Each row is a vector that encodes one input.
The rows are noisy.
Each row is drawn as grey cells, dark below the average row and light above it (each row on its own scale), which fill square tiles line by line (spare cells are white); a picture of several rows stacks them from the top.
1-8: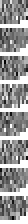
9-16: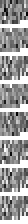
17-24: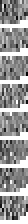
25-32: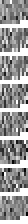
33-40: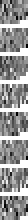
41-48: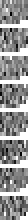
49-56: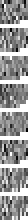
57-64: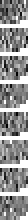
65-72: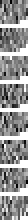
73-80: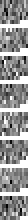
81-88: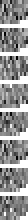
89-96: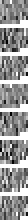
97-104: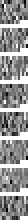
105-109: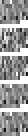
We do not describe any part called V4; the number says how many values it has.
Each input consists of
a list of up to two items, each a true/false value and a value of V4.
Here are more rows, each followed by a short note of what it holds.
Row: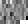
a list of one item
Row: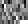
the empty list
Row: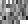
a list of one item
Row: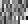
a list of one item
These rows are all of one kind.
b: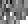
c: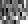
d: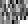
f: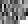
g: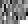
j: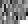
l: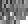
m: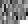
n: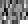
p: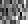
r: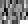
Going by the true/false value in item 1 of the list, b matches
c, l and p.
